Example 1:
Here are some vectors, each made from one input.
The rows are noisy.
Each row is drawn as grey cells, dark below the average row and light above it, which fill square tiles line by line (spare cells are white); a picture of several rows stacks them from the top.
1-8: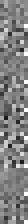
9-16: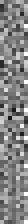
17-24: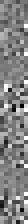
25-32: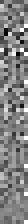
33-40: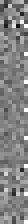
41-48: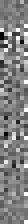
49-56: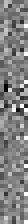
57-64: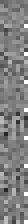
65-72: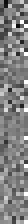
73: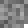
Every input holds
a point on a 6-point line and four true/false values.
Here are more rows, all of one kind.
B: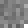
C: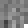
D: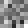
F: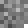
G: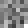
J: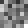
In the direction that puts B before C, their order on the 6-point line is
G, D, B, J, C, F.
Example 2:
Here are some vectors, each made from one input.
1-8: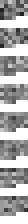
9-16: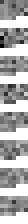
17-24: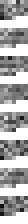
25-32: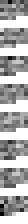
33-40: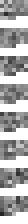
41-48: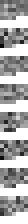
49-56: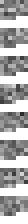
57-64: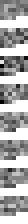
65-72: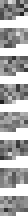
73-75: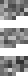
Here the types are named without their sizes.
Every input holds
either a point on a line, or four true/false values.
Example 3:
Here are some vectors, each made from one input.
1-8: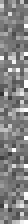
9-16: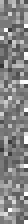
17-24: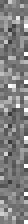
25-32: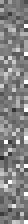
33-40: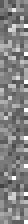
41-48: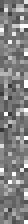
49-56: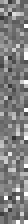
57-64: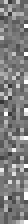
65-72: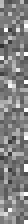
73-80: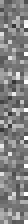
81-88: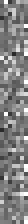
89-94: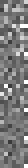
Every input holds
either a point on an 11-point line, or three true/false values.
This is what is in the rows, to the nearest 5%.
About 45% of them hold a point on an 11-point line. The rest hold three true/false values.
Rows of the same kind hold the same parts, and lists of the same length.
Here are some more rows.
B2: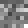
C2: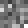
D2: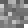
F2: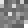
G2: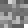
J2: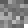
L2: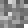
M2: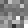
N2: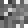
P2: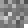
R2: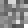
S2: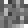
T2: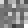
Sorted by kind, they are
B2, C2, N2, S2
D2, F2, G2, J2, L2, M2, P2, R2, T2

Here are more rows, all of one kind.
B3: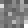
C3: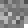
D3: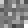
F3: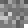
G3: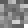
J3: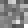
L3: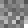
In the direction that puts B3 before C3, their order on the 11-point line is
D3, B3, J3, G3, F3, C3, L3.
